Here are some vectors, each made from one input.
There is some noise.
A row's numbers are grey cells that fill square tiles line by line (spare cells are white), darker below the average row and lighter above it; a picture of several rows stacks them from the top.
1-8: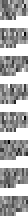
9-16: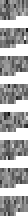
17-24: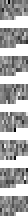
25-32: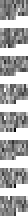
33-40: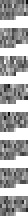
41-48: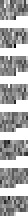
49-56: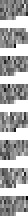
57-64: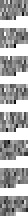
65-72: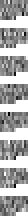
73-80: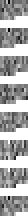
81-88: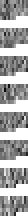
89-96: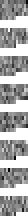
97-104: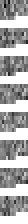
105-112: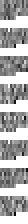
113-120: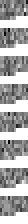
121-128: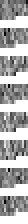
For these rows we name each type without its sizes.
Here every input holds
a true/false value, together with either a point on a line, or a node of a tree.
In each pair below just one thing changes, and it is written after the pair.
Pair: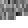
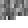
the true/false value
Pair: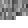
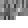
the true/false value
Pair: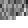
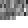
the true/false value
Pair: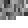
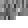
the node of the tree
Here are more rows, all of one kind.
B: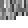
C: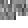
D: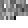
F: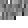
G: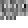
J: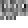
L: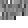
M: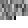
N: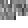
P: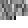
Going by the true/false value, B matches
D, G and J.
